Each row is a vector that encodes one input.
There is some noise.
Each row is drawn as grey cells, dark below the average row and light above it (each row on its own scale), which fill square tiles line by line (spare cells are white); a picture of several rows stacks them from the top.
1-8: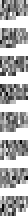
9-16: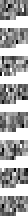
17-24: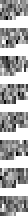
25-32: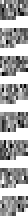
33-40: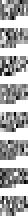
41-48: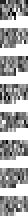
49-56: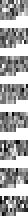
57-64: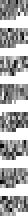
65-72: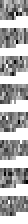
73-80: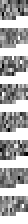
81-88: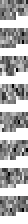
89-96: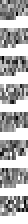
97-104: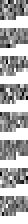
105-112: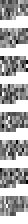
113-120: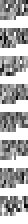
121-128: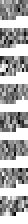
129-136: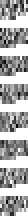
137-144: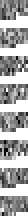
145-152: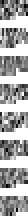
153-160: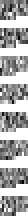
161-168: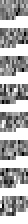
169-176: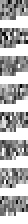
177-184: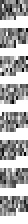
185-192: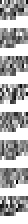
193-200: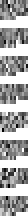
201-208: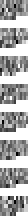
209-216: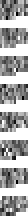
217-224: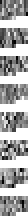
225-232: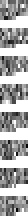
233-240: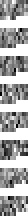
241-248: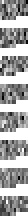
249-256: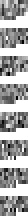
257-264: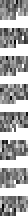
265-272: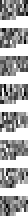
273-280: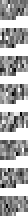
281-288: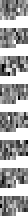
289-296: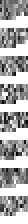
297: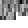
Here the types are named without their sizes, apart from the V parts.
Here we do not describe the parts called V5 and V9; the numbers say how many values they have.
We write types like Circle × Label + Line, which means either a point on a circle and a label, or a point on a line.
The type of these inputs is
(Bool × Bool × Bool + V9) × (Label + Line) × V5.
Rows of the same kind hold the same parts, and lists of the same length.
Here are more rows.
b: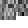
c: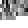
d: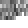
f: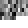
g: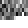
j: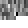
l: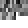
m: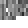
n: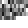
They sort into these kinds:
b, c, m
d, j, n
f, l
g

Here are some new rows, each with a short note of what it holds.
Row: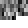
a point on a line, three true/false values and a value of V5
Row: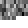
a point on a line, a value of V5 and a value of V9
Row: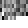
a label, a value of V5 and a value of V9
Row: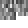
a label, three true/false values and a value of V5
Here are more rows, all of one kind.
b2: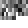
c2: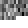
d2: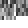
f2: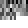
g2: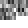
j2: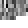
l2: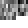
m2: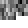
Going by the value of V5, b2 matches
d2 and g2.
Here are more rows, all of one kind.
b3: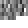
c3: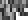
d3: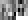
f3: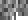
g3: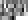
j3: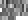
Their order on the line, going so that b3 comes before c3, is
j3, g3, b3, c3, f3, d3.
